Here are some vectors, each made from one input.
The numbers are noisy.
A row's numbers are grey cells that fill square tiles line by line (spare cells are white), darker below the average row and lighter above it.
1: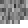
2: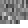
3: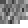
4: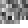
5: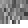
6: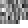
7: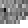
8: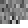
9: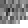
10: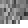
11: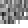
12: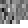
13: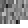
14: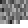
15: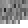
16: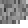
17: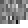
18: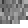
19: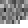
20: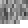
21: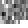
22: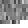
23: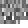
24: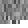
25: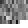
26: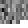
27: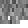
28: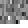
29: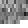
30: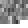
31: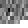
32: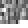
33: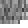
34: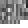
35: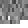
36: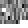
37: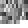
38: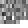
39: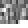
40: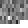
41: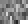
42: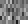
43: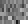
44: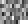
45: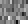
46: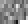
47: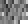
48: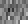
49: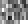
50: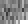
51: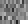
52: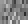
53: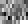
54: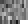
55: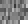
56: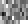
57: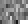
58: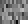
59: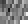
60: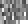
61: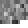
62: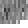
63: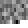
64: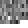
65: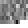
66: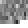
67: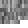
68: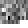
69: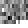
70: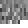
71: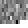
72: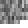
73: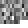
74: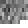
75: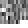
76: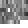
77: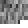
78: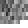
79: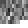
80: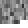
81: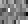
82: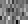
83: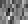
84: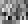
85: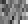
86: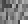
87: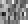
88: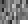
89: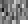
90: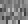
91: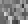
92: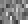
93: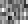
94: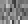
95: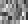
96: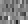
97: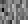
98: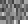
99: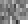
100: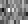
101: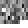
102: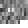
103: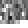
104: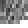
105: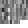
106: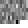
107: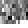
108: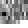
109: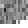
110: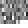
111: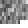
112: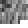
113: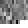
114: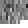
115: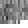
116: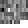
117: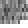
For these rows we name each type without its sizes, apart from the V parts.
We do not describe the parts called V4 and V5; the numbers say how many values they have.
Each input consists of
a point on a line and a value of V4, together with either four true/false values, or a value of V5.
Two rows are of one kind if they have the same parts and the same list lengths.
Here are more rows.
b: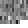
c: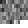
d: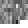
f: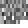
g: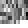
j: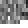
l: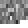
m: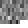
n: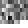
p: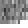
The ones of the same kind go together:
b, c, d, j, l, m, p
f, g, n

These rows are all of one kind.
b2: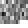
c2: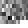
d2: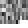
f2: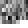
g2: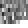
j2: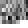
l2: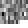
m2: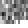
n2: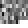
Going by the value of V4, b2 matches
d2, l2 and n2.
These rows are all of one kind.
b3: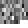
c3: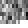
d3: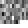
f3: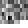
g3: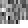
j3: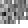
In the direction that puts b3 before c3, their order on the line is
b3, c3, d3, j3, g3, f3.
